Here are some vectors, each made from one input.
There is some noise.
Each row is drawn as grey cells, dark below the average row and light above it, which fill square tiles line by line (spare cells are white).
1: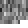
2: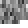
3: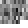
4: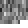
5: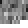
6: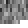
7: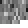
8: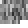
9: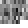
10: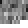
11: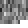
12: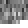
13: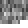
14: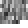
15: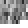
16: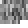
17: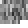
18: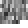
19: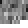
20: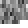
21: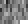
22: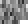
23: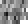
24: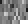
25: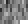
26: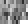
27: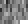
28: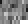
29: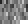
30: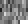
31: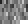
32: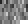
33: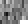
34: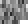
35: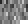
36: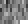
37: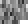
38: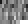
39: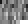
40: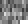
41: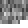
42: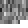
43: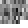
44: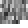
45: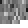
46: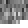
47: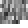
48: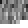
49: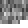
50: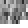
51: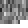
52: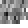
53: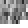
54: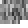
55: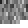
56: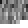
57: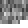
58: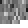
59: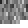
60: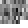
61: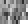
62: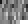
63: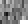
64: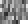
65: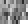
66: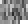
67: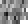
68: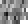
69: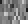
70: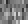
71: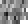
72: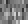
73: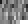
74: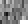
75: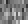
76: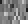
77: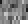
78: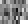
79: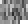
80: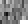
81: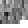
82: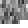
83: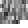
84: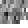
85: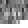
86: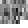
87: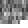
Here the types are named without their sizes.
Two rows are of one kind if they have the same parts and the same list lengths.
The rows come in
2 kinds.
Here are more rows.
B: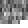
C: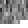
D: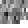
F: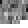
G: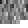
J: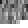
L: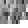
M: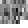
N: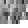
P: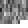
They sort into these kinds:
B, C, F, G, J, P
D, L, M, N

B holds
three true/false values.
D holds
a label.
